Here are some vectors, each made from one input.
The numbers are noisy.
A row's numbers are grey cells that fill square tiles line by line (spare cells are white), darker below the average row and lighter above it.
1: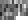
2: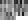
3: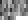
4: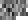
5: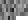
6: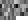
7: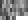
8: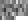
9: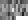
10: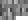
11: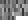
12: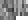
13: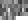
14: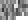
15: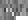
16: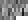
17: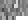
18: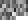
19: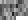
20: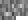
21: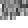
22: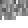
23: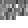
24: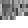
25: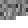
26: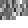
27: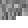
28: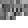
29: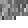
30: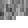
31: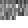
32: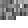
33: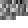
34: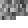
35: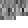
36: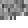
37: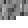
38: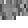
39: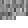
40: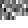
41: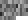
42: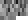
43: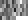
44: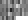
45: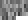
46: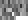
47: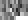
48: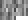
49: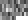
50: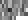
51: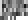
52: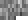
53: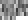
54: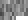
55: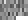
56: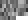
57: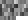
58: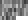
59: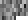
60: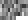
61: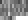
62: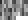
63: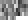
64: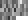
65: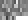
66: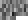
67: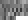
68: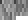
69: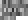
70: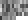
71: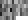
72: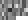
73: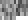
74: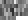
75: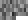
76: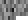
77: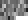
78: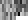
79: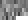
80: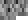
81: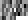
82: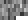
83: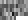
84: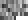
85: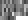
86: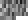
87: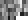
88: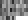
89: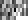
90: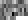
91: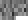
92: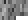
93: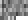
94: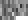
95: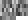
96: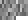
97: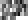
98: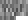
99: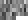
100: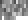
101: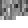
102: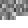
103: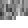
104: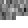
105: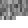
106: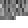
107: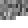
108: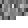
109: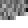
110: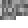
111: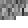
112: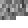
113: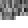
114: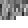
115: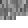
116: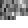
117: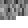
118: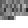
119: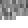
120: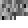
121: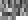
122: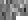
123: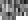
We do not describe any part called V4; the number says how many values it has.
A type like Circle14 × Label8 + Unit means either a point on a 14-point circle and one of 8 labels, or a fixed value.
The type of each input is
(Tree7 + V4) × Tree8.
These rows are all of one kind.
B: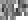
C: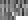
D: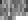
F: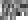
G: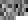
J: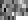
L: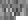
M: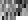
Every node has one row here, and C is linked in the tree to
M.
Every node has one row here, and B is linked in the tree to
F.
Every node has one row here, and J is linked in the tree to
D and L.
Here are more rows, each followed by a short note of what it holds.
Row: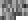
a node of a 7-node tree and a node of an 8-node tree
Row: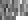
a node of an 8-node tree and a value of V4
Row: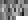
a node of an 8-node tree and a value of V4
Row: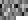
a node of a 7-node tree and a node of an 8-node tree
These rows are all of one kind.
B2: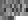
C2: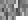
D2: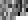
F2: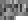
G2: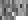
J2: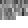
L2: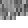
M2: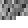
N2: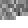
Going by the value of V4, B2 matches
F2 and G2.
